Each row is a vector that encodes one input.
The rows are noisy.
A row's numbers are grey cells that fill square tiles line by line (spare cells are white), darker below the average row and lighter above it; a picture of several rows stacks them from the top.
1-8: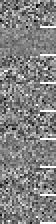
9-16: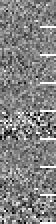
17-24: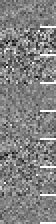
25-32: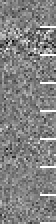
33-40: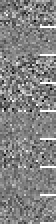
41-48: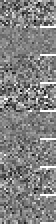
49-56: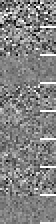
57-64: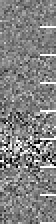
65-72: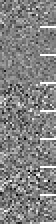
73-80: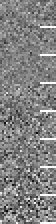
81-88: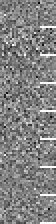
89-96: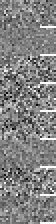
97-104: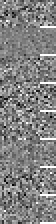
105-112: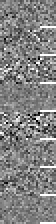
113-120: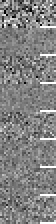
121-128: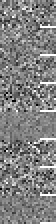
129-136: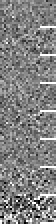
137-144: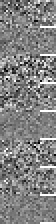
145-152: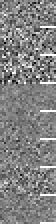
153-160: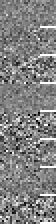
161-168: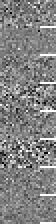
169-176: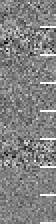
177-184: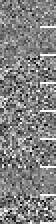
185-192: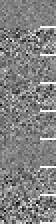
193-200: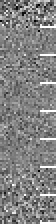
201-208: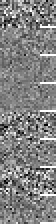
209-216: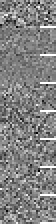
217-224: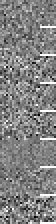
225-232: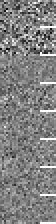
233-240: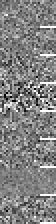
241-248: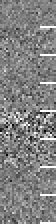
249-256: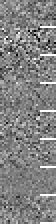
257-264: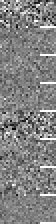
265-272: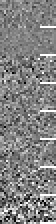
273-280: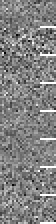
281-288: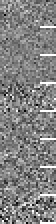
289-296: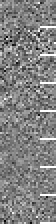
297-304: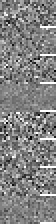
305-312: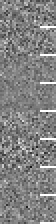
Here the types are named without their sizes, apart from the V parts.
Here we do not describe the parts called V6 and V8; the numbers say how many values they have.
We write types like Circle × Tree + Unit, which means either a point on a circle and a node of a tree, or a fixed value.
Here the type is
Bool × (Label + Tree) × V8 + V6 × V6.
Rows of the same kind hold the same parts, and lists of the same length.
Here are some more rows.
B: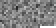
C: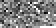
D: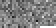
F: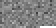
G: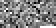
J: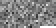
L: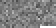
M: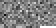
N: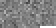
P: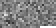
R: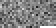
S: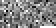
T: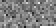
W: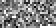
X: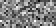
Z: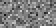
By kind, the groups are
B, D, G, N, S, W
C, J
F, L, M, P, R, T, X, Z

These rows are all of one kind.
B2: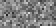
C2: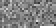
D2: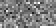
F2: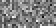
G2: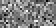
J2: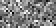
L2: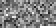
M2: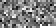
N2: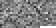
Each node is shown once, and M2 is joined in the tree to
D2, F2 and G2.
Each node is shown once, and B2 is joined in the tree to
J2.
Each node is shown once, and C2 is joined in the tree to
F2.
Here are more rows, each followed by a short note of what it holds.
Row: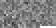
a label, a true/false value and a value of V8
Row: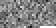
two values of V6
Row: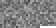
a label, a true/false value and a value of V8
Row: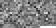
a node of a tree, a true/false value and a value of V8
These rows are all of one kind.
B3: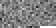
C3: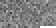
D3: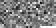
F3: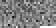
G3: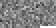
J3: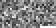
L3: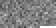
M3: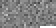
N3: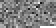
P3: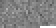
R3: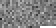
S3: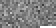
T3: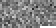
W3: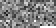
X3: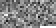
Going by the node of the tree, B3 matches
N3, R3, S3 and T3.
